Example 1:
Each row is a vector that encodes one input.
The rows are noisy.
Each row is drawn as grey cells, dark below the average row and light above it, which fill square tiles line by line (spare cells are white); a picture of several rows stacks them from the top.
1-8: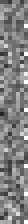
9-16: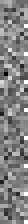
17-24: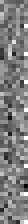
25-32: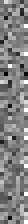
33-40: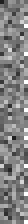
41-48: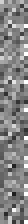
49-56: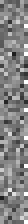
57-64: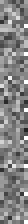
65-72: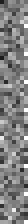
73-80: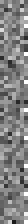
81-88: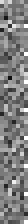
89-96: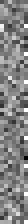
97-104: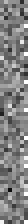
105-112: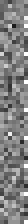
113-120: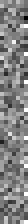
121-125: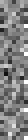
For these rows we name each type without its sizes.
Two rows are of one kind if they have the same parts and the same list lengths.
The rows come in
2 kinds.
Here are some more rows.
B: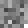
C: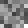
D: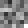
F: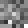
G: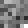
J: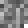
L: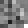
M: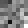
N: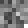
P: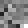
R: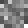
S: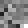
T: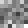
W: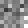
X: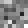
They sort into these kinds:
B, C, D, F, G, J, L, N, R, T, X
M, P, S, W

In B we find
a label and four true/false values.
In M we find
a label.
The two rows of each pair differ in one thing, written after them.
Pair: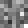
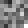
one of the four true/false values
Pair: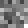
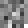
the label
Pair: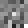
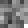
the label
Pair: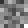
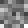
one of the four true/false values
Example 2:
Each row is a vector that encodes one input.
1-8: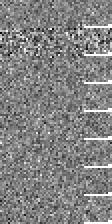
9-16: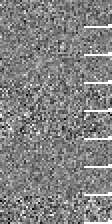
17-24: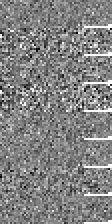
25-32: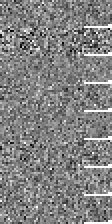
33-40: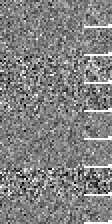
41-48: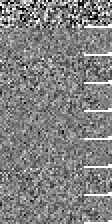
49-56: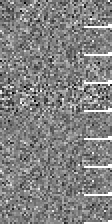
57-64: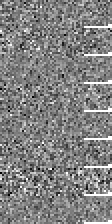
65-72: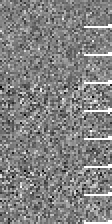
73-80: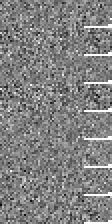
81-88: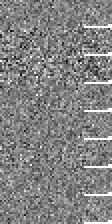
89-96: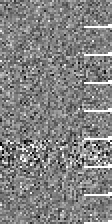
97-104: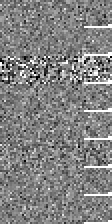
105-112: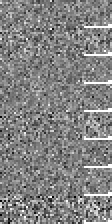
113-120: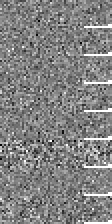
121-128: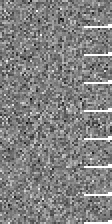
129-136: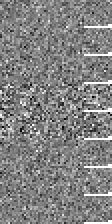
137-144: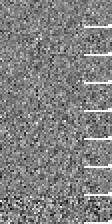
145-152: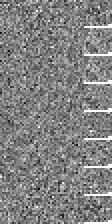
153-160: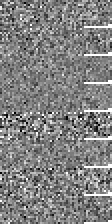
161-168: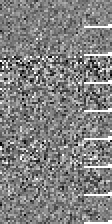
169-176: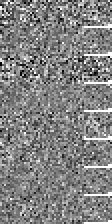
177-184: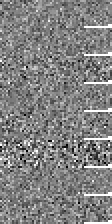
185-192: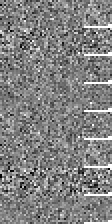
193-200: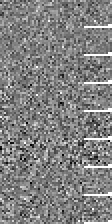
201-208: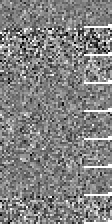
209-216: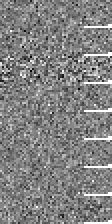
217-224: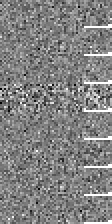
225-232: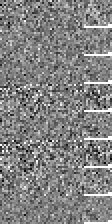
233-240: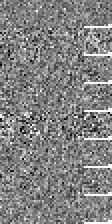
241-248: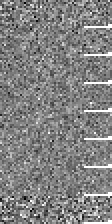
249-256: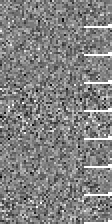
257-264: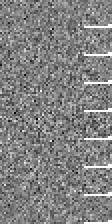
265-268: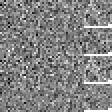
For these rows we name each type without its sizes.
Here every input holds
either a point on a line, or a node of a tree.
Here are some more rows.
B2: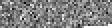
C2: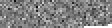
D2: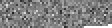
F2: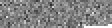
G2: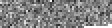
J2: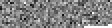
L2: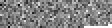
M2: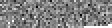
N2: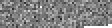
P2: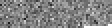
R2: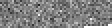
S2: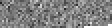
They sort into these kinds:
B2, C2, D2, M2, N2, R2, S2
F2, G2, J2, L2, P2

